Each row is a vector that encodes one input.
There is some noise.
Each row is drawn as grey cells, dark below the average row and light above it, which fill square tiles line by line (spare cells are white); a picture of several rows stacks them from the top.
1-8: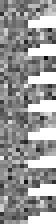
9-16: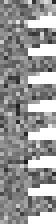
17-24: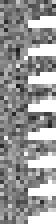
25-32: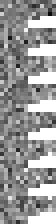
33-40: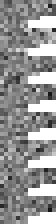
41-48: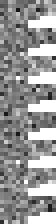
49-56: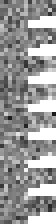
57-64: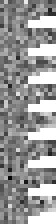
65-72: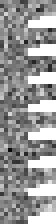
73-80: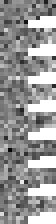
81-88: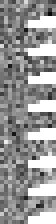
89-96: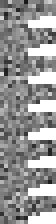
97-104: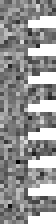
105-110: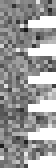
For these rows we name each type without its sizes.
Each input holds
a point on a line, together with either a label, or a node of a tree.
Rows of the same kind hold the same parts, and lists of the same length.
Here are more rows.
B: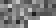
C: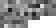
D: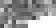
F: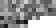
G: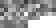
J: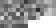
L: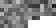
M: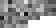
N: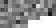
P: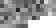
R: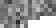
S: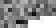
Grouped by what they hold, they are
B, C, F, L, M, N, R, S
D, G, J, P

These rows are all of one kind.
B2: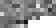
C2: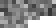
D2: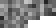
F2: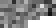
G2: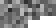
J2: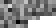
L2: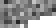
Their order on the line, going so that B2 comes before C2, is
J2, B2, L2, C2, G2, F2, D2.
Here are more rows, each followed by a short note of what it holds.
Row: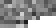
a point on a line and a node of a tree
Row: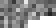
a point on a line and a node of a tree
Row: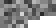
a point on a line and a node of a tree
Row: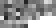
a label and a point on a line
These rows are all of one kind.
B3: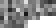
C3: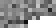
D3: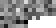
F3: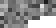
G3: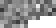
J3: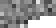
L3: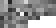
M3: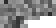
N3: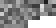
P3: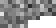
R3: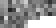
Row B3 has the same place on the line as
L3 and R3.
